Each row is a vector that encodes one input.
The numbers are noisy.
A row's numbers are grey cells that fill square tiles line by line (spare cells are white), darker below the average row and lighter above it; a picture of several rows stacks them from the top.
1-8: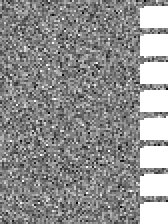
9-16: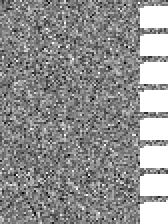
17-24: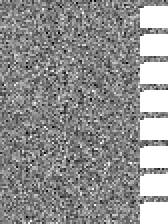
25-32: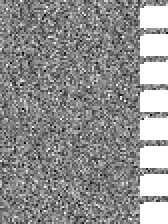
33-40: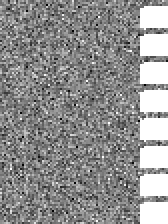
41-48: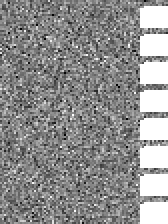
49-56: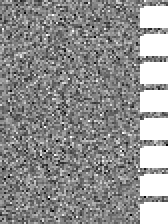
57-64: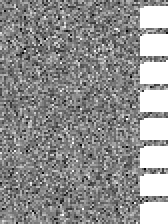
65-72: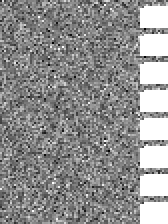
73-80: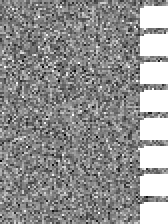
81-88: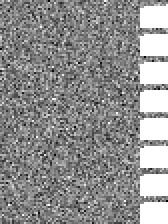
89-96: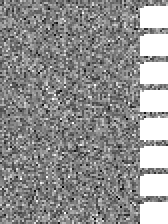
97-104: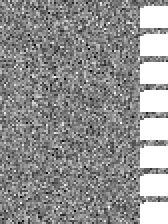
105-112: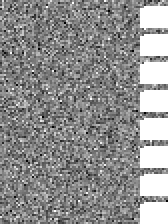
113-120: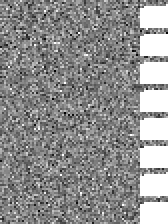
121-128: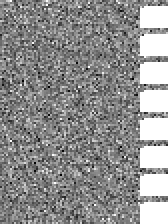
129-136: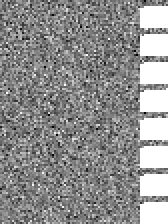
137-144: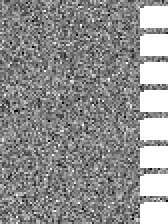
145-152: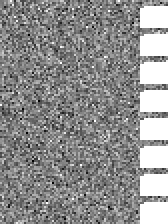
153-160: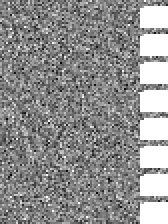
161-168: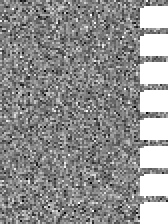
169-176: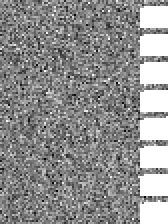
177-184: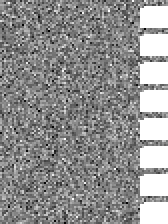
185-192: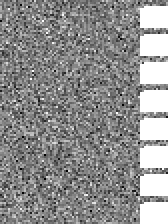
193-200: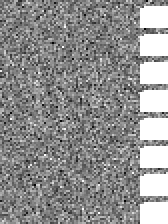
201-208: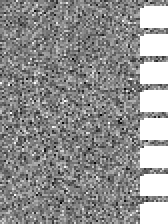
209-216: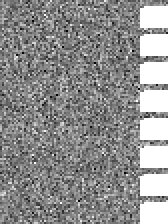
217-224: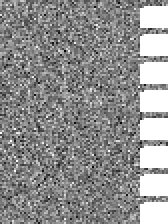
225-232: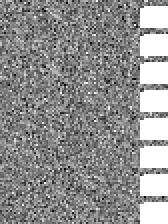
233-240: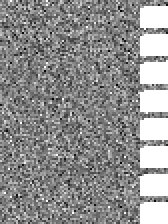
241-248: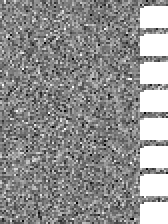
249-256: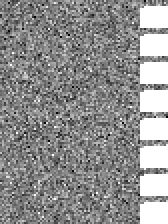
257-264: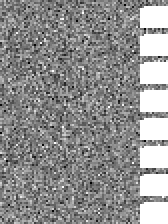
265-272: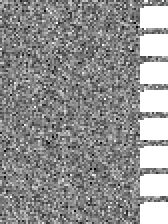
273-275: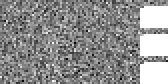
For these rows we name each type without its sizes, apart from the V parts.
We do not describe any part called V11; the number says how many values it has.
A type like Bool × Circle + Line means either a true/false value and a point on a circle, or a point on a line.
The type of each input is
Circle × List(Line) + Tree × V11.
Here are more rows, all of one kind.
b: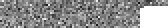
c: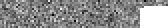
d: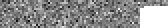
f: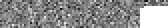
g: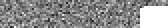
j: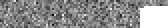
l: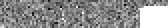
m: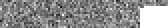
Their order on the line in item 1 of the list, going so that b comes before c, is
b, f, c, g, m, j, l, d.
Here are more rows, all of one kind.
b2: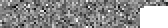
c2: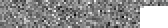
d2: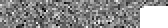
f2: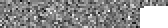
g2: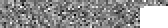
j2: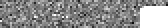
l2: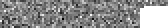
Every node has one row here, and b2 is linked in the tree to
d2 and j2.
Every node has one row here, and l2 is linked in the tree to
f2 and j2.
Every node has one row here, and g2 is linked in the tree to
c2.
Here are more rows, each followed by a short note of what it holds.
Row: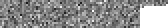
a point on a circle, together with the empty list
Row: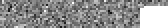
a point on a circle, together with the empty list
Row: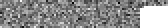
a point on a circle, together with a list of two items
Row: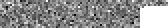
a node of a tree and a value of V11
